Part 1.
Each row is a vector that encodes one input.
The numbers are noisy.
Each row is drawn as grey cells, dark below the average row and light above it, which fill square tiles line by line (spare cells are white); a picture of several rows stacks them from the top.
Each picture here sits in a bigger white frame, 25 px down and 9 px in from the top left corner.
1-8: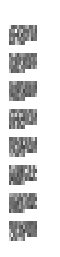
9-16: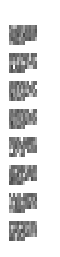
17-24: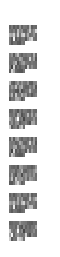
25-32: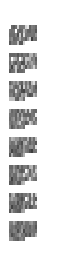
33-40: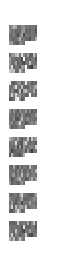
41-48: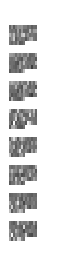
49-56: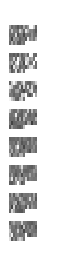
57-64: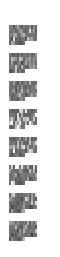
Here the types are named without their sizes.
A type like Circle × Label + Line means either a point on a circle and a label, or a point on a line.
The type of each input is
Label.
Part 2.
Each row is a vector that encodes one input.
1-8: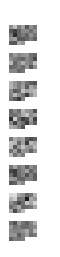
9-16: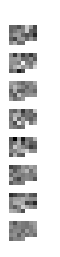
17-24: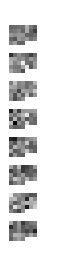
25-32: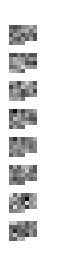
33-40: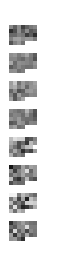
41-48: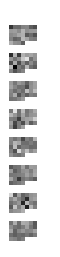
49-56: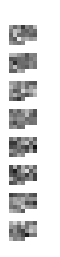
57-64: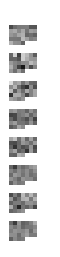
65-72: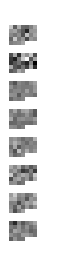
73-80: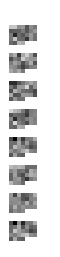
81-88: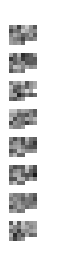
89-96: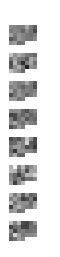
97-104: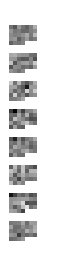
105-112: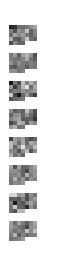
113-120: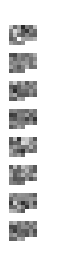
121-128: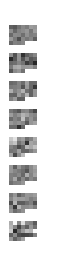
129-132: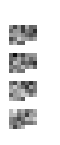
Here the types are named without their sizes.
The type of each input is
Label.
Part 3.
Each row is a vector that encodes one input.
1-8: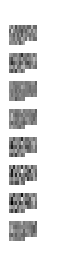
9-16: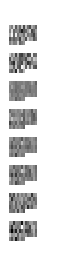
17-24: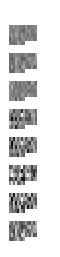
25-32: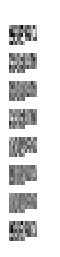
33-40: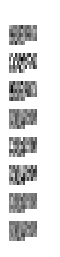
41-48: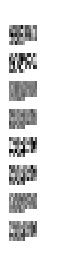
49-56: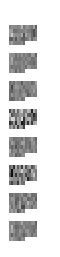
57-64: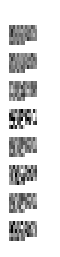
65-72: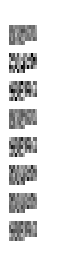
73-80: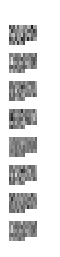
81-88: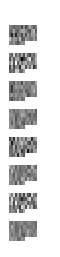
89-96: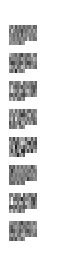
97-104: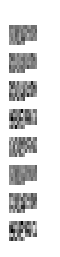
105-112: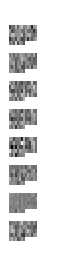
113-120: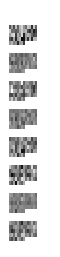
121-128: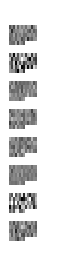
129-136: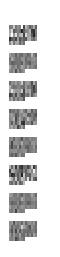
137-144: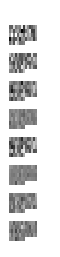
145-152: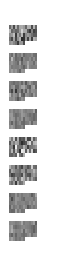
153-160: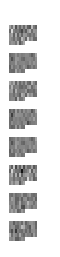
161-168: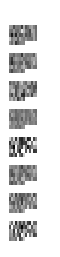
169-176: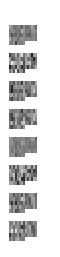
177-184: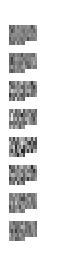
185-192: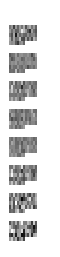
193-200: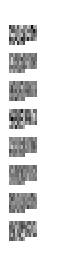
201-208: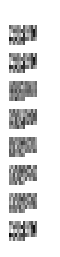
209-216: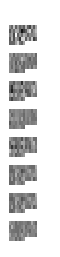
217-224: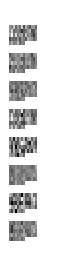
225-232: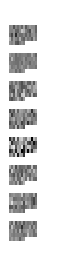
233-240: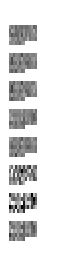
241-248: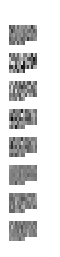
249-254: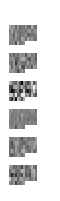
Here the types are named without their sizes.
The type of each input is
Line.
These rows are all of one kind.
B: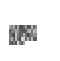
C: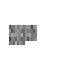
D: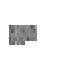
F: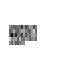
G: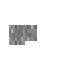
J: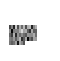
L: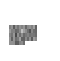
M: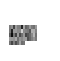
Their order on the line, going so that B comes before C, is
F, G, L, B, M, C, D, J.
